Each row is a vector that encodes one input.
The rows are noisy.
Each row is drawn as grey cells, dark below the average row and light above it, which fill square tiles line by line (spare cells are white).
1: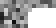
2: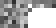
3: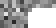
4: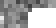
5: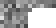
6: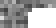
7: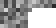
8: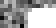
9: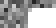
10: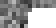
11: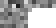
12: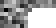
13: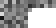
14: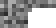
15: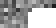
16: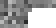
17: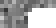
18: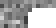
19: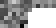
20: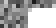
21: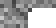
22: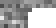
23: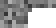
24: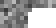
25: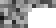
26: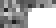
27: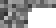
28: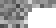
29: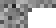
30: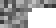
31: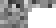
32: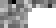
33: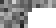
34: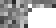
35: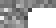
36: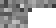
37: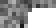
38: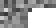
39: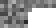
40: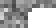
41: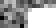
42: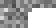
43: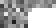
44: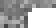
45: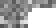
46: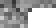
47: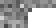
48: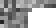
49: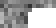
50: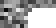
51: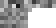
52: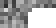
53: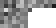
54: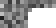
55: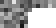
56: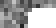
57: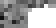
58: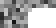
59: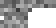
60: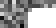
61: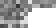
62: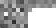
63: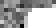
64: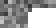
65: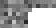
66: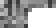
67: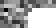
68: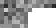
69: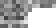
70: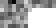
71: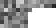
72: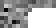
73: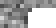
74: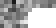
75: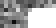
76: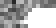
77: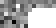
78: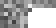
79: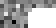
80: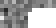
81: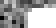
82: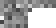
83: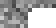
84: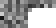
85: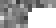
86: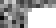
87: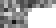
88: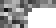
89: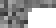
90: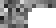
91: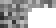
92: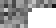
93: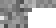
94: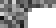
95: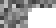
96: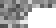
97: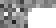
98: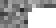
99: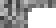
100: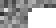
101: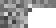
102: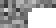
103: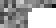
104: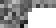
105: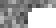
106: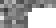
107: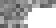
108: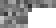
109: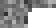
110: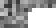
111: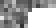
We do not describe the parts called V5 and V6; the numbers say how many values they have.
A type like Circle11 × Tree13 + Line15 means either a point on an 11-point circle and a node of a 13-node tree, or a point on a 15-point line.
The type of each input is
(Bool × V5 + V6) × Line4.
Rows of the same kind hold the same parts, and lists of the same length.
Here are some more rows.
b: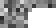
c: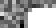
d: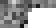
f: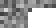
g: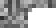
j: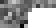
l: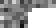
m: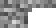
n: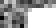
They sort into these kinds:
b, c, g, n
d, f, j, l, m

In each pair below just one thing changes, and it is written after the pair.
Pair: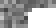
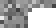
the place on the 4-point line
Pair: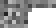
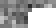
the true/false value
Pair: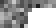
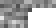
the place on the 4-point line
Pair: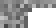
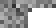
the place on the 4-point line
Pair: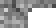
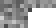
the place on the 4-point line
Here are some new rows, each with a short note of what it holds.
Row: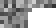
a point on a 4-point line, a true/false value and a value of V5
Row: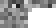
a point on a 4-point line and a value of V6
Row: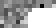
a point on a 4-point line and a value of V6
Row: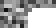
a point on a 4-point line and a value of V6
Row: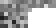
a point on a 4-point line and a value of V6
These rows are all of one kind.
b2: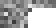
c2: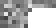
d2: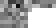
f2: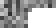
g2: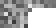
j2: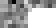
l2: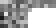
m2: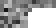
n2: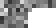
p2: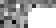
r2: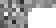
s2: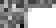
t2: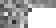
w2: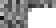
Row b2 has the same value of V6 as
c2, g2, m2 and t2.
